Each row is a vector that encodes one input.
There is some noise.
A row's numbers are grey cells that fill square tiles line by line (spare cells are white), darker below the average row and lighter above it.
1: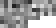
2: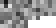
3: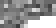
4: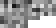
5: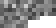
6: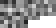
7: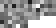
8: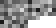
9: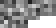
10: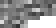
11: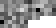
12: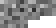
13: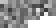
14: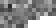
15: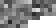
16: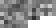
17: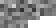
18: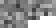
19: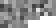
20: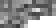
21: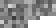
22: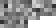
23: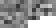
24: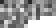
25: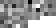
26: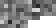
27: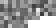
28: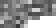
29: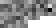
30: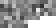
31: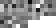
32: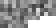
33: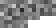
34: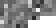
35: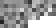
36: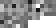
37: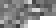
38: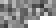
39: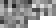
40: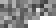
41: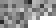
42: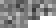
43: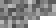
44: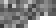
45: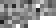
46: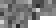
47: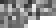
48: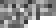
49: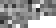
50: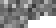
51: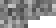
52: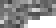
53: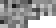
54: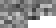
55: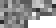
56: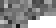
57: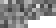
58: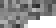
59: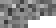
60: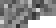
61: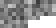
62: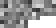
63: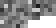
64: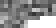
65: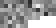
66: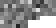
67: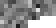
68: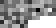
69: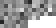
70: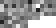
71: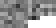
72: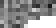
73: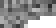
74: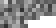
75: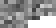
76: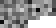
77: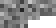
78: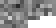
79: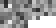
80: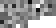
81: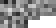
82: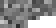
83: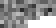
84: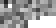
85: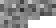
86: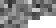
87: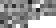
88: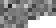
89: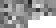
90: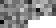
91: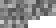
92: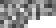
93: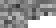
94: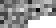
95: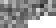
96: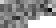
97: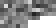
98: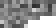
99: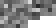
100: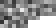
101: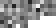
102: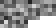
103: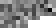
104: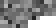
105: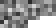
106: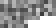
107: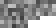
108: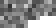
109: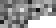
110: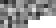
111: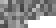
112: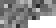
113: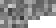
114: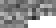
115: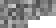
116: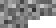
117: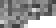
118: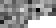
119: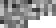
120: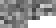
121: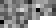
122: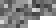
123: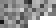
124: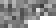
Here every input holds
a true/false value, together with either one of 7 labels, or a point on a 7-point line.
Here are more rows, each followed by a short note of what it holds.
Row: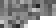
a point on a 7-point line and a true/false value
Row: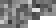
a point on a 7-point line and a true/false value
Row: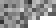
one of 7 labels and a true/false value
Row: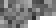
a point on a 7-point line and a true/false value
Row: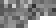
a point on a 7-point line and a true/false value
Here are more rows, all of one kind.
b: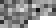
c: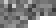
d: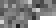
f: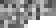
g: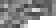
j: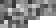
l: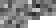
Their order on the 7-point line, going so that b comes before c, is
f, g, l, d, j, b, c.
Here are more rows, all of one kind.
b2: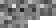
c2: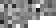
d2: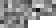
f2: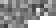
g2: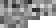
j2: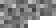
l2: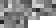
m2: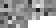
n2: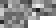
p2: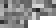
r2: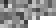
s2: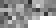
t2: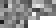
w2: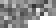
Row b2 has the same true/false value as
f2, j2 and w2.
